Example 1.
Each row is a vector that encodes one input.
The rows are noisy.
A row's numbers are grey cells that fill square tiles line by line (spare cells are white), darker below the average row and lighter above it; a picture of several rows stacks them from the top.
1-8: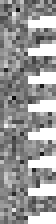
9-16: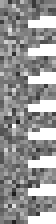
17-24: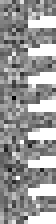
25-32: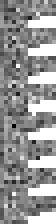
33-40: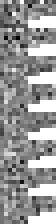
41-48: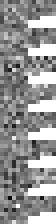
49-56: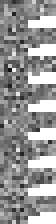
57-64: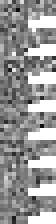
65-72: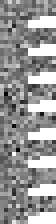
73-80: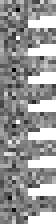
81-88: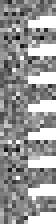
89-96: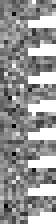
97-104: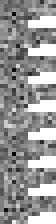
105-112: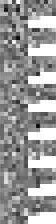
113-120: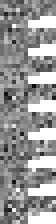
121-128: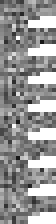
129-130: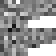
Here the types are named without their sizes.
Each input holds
a point on a line, together with either a fixed value, or four true/false values.
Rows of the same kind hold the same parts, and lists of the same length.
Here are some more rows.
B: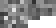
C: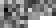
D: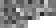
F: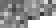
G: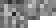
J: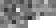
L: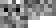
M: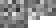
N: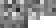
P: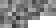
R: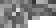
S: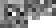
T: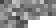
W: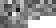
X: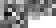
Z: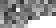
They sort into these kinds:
B, D, F, G, J, P, R, T, Z
C, L, M, N, S, W, X

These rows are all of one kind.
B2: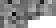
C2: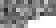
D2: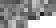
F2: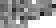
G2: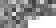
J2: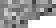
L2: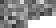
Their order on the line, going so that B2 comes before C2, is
L2, D2, J2, F2, B2, C2, G2.
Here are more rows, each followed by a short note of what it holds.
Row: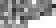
a point on a line and four true/false values
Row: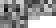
a point on a line
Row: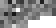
a point on a line and four true/false values
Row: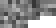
a point on a line and four true/false values
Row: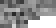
a point on a line and four true/false values
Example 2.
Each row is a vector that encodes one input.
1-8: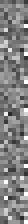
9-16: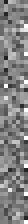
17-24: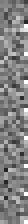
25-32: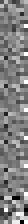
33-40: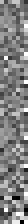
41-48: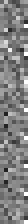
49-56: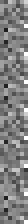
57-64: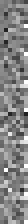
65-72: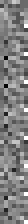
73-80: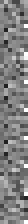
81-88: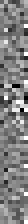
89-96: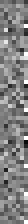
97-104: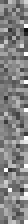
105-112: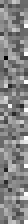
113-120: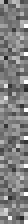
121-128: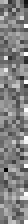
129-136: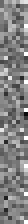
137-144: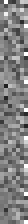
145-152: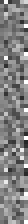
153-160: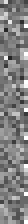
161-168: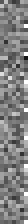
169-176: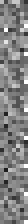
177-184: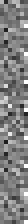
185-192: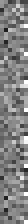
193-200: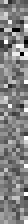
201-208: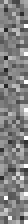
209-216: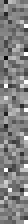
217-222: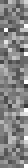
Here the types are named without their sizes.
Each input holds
a list of points on a circle.
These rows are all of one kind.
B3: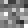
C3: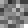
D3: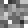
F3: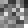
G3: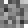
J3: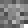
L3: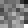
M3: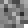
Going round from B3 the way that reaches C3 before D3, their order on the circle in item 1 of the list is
B3, F3, C3, L3, J3, M3, G3, D3.
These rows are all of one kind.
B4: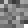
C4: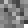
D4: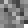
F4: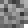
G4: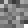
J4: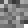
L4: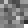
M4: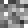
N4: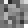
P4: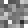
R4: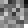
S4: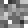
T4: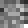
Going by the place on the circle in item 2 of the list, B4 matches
G4, J4 and R4.
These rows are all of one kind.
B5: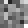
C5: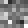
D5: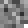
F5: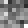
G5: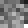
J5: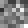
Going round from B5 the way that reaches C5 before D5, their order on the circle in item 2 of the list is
B5, C5, D5, G5, F5, J5.
